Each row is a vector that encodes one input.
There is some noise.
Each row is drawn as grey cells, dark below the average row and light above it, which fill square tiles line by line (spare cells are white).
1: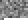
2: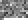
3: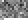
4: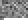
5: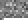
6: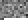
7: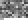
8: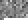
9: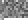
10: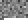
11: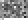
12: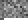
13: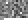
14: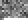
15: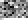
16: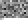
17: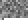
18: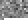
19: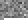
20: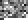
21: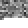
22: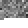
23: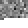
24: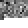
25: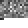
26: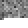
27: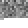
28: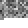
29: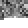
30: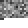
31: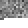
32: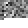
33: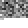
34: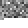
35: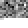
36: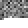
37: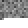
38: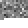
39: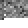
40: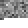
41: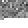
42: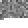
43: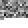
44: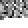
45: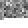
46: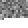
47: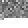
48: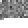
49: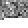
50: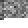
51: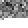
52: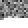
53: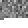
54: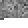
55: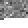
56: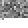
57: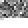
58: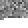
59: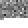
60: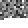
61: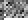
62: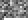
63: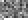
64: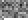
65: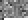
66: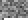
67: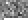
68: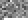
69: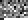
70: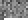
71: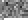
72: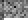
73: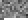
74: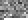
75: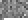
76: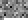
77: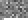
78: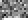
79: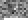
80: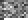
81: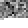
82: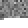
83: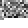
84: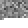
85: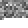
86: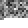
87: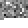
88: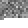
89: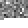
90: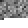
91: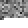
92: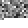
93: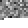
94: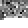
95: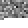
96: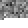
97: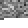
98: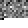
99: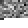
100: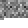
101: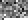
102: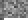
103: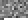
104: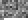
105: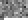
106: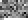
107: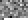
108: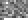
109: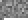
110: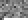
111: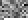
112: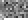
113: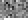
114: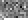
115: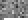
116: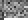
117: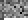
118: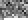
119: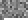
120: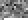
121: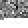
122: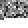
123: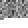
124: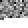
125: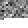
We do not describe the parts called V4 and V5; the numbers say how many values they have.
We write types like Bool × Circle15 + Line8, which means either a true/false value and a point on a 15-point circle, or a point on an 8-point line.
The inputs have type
(Bool × Bool × Bool + V5) × Line6 × V4.
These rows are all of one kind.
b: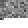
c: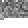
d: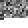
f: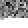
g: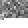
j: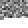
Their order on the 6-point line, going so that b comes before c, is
d, b, j, g, c, f.
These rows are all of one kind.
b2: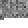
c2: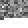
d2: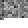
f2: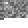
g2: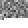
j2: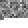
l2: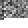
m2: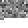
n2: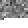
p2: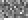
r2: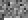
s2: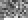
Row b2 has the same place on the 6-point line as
d2, j2 and l2.
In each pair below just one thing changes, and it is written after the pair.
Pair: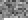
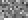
the place on the 6-point line
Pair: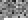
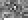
the value of V4
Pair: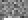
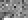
one of the three true/false values
